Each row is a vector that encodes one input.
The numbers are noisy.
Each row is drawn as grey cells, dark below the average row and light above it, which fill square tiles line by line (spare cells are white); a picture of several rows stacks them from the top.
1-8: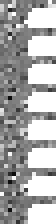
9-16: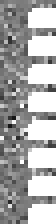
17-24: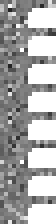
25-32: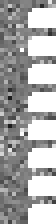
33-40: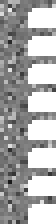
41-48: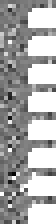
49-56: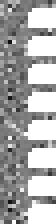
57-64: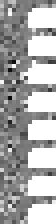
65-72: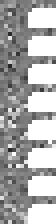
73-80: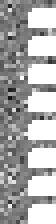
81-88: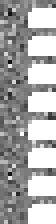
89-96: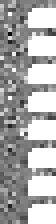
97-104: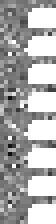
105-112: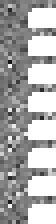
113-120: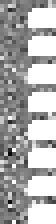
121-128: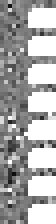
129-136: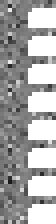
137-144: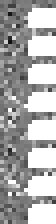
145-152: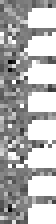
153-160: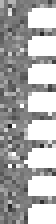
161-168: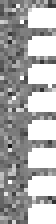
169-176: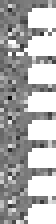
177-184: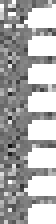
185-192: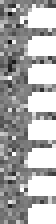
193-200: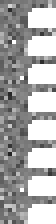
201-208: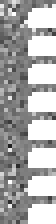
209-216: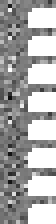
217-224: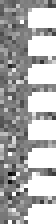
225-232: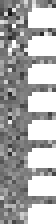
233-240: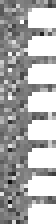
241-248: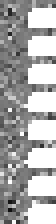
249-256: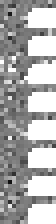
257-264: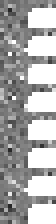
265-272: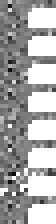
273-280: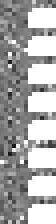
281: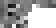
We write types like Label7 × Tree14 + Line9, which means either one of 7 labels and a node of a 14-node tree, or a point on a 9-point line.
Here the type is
Circle10 + Unit.
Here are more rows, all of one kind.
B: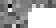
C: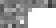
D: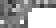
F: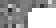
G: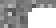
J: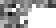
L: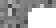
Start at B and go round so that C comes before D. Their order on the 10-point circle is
B, J, C, D, F, G, L.
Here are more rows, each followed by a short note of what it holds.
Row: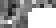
a fixed value
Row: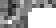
a fixed value
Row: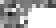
a point on a 10-point circle
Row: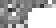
a point on a 10-point circle
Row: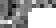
a fixed value
